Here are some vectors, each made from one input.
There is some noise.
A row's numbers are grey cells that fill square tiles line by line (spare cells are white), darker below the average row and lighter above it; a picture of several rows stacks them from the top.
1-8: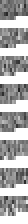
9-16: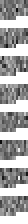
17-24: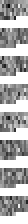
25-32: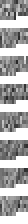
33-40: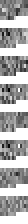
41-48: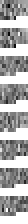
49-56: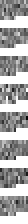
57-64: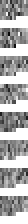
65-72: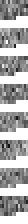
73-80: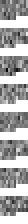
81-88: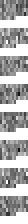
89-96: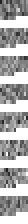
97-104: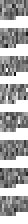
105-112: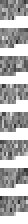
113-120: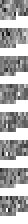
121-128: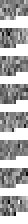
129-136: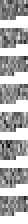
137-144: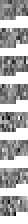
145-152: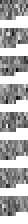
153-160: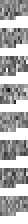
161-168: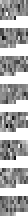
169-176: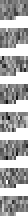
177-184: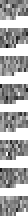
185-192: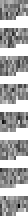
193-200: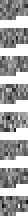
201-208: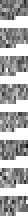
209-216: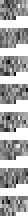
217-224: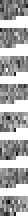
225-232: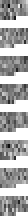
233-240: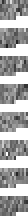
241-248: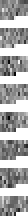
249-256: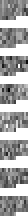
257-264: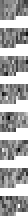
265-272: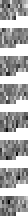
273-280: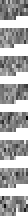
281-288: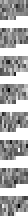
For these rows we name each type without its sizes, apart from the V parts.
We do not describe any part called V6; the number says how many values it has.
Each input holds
a true/false value and a value of V6, together with a list of points on a line.
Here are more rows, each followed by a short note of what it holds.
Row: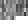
a true/false value and a value of V6, together with a list of one item
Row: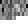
a true/false value and a value of V6, together with a list of three items
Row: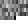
a true/false value and a value of V6, together with a list of one item
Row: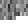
a true/false value and a value of V6, together with a list of three items
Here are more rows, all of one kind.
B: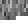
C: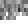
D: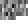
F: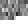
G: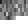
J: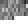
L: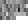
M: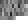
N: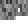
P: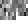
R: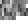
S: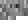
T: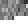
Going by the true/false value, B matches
G and N.
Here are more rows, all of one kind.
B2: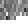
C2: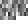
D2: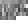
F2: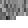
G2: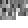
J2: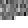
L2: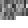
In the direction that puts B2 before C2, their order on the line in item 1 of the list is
B2, F2, L2, D2, J2, G2, C2.
